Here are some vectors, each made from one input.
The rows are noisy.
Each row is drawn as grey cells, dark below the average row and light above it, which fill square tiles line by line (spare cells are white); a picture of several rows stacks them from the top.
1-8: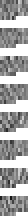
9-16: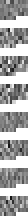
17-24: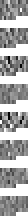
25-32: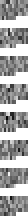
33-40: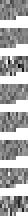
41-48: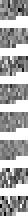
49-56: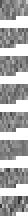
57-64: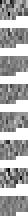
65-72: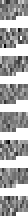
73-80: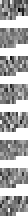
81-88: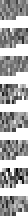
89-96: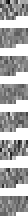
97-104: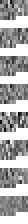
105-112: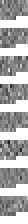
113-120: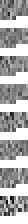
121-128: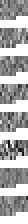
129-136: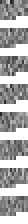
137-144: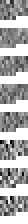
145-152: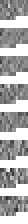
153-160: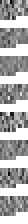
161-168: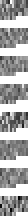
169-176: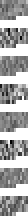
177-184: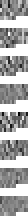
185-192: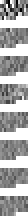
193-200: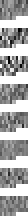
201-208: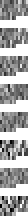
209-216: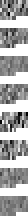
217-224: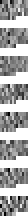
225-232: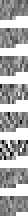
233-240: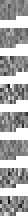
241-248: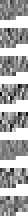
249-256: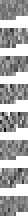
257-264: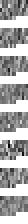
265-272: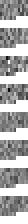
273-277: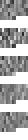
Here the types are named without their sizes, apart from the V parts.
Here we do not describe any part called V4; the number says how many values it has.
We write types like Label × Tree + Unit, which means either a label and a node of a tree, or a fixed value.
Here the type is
List(Bool × V4).
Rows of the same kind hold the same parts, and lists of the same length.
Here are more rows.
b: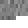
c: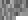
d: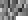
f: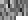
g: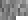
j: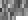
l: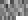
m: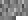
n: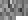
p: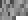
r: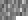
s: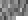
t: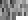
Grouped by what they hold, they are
b, c, f, j, l, n, s
d
g, p, t
m, r

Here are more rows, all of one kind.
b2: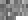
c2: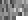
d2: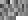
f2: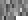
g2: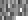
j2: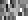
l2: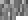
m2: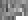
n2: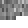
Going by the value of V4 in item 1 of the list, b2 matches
c2 and n2.
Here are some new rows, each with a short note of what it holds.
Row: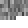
a list of two items
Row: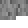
a list of three items
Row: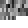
the empty list
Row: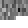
the empty list
